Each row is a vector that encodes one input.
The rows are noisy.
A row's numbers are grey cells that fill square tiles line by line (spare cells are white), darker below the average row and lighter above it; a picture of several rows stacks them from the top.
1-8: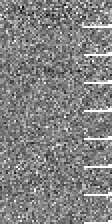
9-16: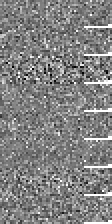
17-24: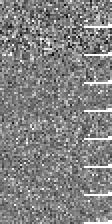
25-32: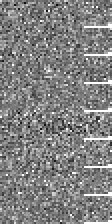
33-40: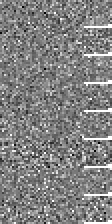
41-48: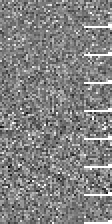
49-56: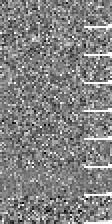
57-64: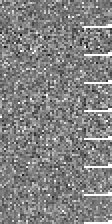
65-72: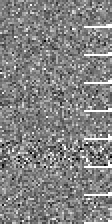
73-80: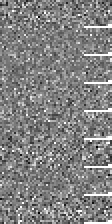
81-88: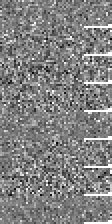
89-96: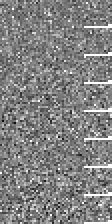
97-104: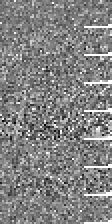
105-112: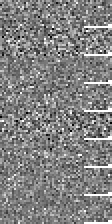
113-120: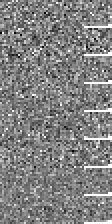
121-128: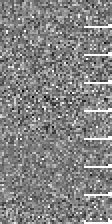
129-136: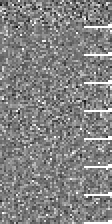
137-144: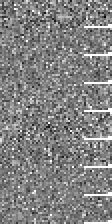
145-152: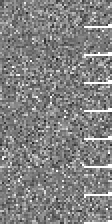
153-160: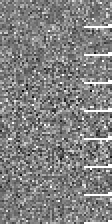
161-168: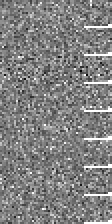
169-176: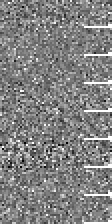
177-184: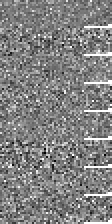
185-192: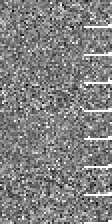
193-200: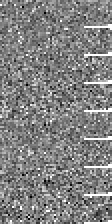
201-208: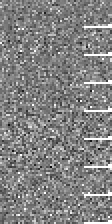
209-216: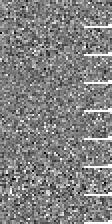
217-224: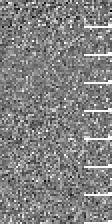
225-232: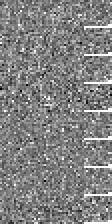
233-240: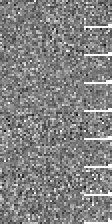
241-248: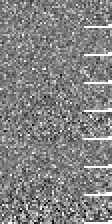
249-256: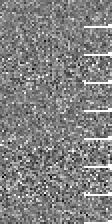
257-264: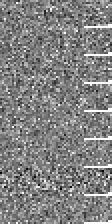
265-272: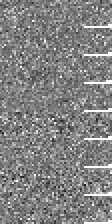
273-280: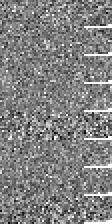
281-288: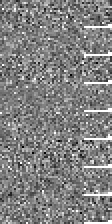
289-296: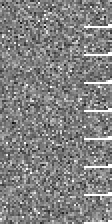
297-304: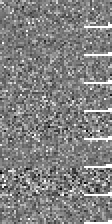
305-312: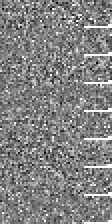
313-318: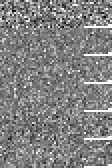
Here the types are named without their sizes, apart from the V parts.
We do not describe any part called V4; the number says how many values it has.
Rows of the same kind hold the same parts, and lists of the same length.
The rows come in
5 kinds.
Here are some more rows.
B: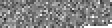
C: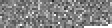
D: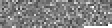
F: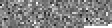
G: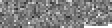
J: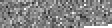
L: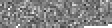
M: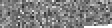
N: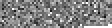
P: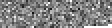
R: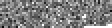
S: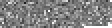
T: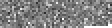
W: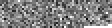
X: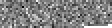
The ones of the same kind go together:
B, D, G, P, S, T, X
C, L
F, J, W
M, R
N

